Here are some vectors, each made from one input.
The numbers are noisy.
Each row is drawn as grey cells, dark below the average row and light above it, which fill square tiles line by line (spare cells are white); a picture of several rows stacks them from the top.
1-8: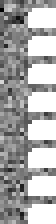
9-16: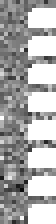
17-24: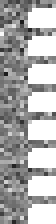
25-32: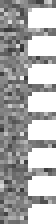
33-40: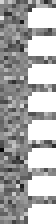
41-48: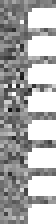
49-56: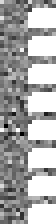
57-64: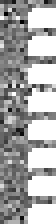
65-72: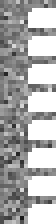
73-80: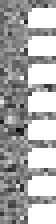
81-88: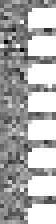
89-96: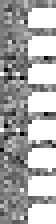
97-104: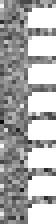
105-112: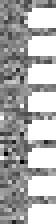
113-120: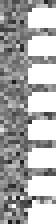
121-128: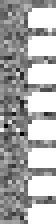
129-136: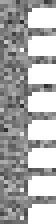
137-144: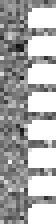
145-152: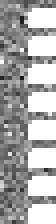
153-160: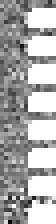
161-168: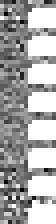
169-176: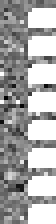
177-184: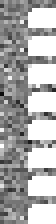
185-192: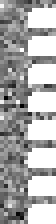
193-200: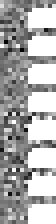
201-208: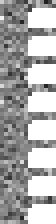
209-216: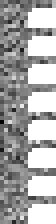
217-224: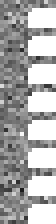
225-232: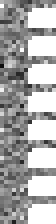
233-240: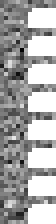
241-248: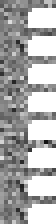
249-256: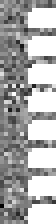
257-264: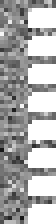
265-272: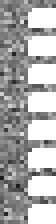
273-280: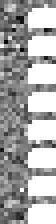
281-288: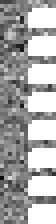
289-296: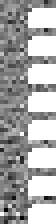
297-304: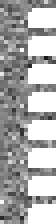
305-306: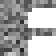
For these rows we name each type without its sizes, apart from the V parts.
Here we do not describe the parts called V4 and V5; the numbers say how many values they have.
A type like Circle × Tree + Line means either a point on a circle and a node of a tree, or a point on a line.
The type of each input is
Bool × Label × V4 × V5 + Tree + Unit.
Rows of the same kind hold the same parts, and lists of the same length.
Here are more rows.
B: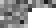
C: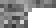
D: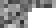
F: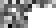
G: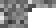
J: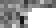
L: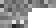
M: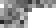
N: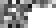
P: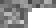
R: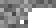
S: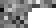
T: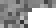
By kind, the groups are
B, D, G, J, M, S, T
C, L, P, R
F, N

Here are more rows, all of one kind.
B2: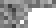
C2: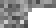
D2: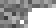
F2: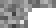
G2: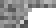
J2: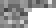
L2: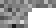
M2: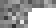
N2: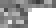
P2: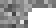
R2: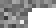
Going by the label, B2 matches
D2, F2, M2 and R2.
